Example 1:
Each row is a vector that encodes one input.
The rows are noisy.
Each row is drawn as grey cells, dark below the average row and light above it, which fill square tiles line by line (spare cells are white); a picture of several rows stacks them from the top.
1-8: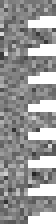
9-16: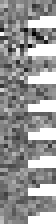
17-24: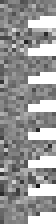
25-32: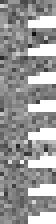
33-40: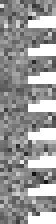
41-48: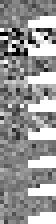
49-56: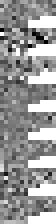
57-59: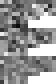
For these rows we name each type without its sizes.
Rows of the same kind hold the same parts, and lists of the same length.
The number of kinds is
2.
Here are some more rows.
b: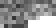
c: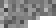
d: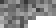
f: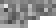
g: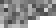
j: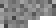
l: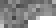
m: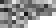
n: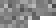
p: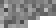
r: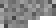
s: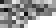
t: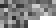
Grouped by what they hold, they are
b, c, d, f, g, j, l, n, p, r, t
m, s

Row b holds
four true/false values.
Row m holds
a fixed value.
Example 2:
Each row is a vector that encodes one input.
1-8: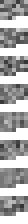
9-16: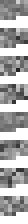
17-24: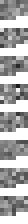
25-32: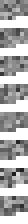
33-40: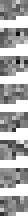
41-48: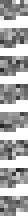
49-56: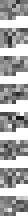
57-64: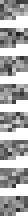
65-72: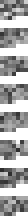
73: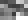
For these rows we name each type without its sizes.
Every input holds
a node of a tree.
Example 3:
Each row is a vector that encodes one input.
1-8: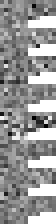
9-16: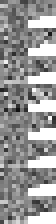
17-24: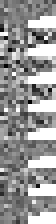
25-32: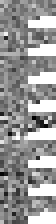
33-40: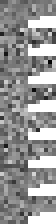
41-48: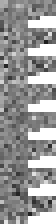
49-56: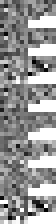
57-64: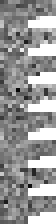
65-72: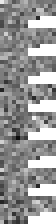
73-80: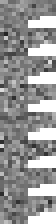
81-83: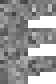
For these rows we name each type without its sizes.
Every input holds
either a fixed value, or four true/false values.
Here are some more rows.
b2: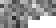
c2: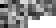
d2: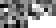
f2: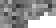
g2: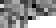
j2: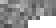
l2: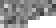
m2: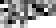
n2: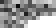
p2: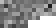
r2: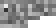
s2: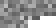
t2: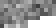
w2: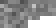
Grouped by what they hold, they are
b2, c2, d2, f2, g2, j2, l2, m2, p2, r2, s2, t2, w2
n2

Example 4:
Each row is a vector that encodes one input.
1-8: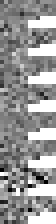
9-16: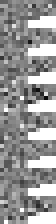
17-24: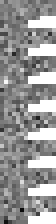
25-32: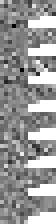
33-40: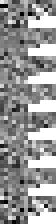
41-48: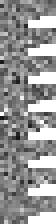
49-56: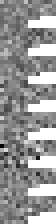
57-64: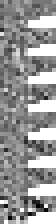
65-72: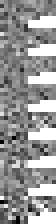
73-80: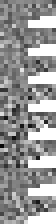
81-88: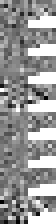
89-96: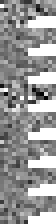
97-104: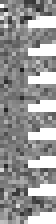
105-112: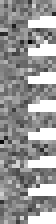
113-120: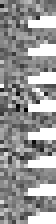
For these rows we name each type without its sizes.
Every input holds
four true/false values.
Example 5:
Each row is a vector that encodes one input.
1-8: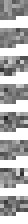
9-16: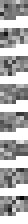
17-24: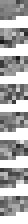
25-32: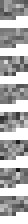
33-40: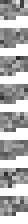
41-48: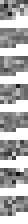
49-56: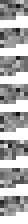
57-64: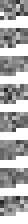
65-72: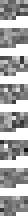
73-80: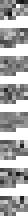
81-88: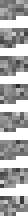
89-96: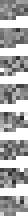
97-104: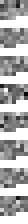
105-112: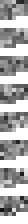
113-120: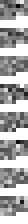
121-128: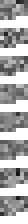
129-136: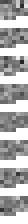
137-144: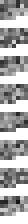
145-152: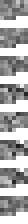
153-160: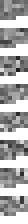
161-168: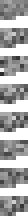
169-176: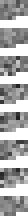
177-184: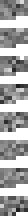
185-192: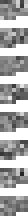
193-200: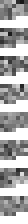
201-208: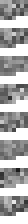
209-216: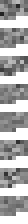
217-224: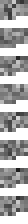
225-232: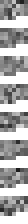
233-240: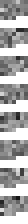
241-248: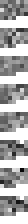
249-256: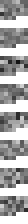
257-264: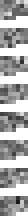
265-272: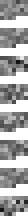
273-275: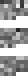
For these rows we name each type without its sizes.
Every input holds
a node of a tree.
